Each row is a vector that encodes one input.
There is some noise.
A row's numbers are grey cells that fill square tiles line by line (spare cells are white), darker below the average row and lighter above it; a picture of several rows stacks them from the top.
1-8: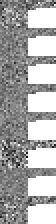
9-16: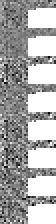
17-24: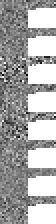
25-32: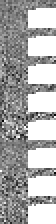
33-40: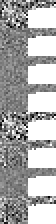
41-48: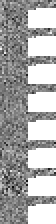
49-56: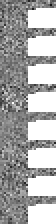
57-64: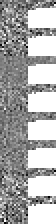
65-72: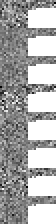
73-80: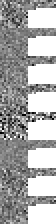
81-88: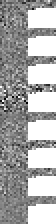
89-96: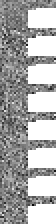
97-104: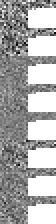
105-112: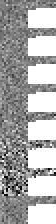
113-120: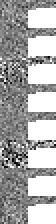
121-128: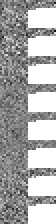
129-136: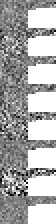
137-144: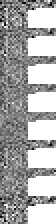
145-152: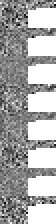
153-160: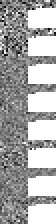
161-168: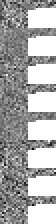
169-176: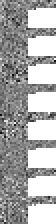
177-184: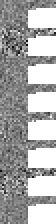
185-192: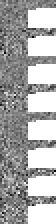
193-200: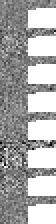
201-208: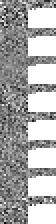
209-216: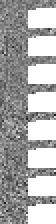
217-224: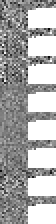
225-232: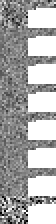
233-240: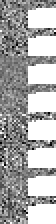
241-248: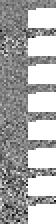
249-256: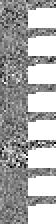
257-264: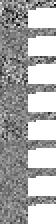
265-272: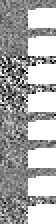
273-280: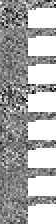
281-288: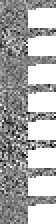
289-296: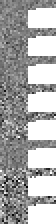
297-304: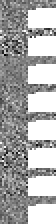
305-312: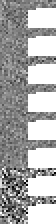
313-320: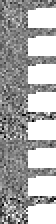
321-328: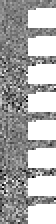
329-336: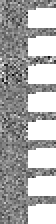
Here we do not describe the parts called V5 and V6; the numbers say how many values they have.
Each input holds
either a fixed value, or a node of each of two 8-node trees and a value of V5, or a true/false value and a value of V6.
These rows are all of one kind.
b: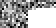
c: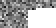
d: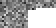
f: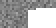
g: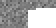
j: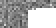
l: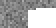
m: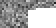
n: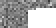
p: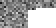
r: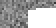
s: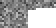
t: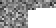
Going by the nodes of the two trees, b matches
s and t.
